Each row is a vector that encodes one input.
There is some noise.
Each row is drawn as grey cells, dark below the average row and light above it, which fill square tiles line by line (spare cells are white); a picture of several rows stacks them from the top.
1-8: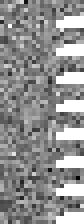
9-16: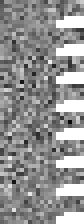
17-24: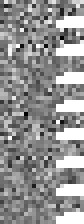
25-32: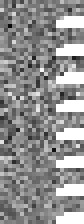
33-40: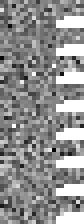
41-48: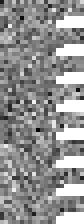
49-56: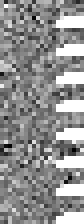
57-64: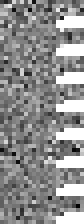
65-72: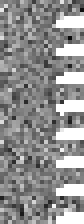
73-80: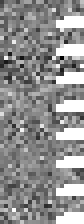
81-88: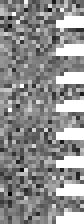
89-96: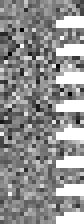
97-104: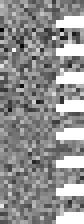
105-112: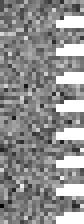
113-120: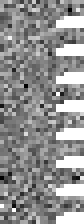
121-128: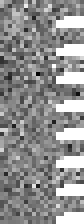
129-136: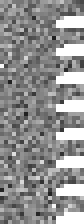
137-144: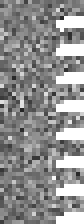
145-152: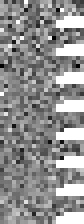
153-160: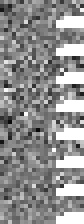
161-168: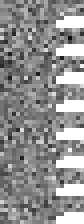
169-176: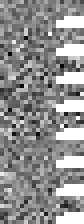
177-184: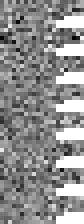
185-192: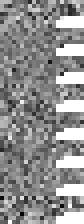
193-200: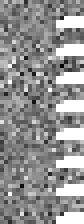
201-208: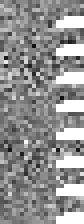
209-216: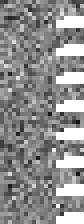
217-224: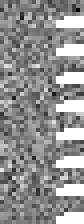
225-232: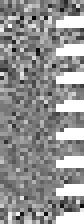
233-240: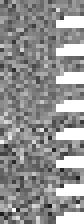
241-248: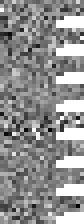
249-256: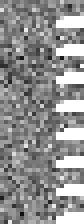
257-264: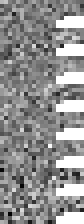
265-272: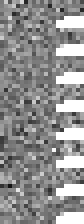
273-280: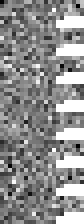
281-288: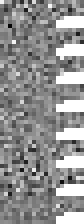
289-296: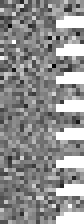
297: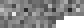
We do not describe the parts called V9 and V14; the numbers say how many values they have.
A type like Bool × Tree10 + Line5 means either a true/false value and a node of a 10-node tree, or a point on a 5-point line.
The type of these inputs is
Bool × V9 + (Line8 + Line12) × V14.
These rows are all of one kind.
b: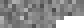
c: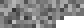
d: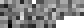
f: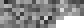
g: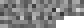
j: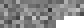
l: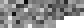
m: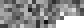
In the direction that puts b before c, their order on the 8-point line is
b, c, j, f, g, d, m, l.
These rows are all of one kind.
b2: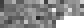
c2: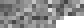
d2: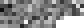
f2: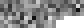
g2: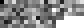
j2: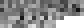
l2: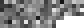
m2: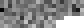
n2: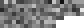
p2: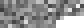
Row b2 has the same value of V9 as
d2, g2, l2 and p2.
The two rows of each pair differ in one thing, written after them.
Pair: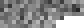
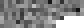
the value of V9
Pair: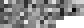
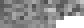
the value of V9
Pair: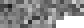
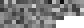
the value of V9
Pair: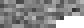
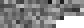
the true/false value
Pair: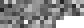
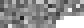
the true/false value
